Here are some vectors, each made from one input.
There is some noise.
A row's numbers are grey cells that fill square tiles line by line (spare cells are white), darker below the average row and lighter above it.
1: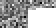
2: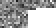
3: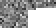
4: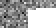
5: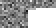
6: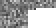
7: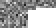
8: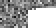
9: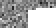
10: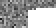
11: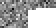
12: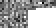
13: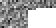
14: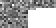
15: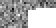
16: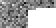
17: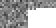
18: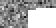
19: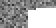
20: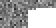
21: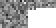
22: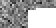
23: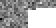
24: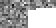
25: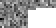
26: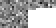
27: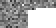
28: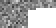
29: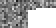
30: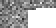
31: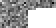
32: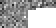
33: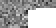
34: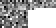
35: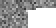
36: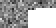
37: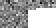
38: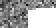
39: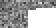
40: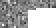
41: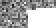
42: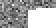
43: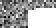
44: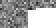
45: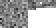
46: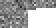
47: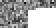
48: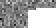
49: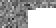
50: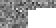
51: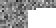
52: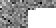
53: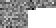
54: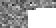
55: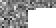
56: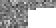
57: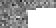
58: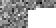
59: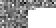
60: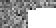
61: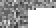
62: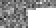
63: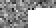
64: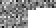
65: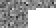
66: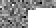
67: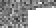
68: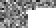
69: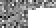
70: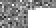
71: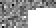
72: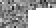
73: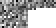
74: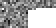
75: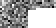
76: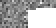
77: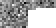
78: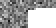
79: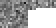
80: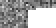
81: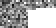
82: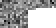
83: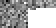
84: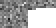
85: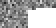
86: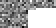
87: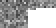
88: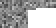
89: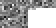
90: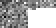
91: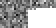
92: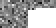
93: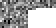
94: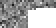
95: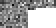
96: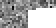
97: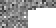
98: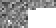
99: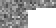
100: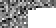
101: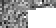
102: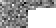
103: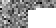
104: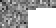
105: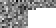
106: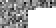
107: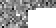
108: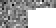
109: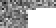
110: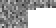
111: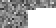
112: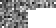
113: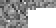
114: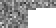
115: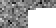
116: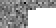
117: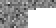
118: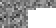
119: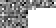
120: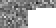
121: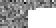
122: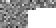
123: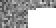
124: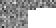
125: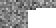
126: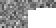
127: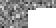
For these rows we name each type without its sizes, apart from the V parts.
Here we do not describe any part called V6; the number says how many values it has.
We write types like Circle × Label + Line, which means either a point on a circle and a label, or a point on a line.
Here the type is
(Bool × Bool × Bool + Line) × V6.
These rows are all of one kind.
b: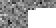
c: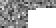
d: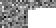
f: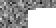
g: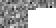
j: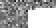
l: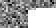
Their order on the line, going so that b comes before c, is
b, g, d, f, c, l, j.
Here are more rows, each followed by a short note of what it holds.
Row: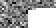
a point on a line and a value of V6
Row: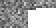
three true/false values and a value of V6
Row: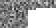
three true/false values and a value of V6
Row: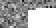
a point on a line and a value of V6
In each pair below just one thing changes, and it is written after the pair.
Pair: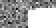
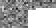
the place on the line
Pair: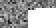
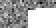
the place on the line
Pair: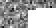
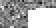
the place on the line
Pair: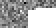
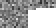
the value of V6
